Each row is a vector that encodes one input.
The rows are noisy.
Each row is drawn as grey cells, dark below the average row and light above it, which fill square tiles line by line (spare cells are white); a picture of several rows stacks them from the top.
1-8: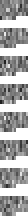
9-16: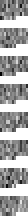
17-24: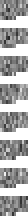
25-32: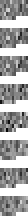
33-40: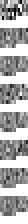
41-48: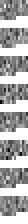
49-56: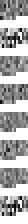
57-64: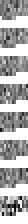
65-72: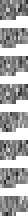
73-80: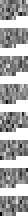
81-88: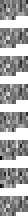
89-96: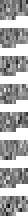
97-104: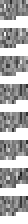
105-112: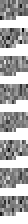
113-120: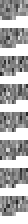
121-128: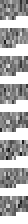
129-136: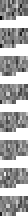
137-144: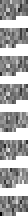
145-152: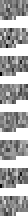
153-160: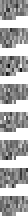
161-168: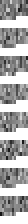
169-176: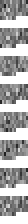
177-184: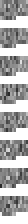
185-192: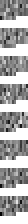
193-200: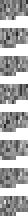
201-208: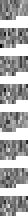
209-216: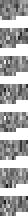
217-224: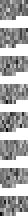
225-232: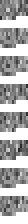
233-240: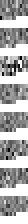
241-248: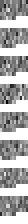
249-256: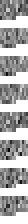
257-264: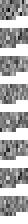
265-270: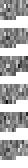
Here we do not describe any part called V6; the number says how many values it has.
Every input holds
a list of up to two items, each a true/false value and a value of V6.
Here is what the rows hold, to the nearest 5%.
All of them are lists of up to two items, each a true/false value and a value of V6: a few are empty, 45% hold one and 50% two.
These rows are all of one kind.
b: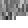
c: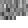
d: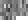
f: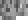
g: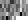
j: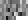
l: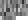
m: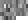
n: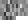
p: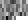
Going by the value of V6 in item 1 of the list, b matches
c, d and m.
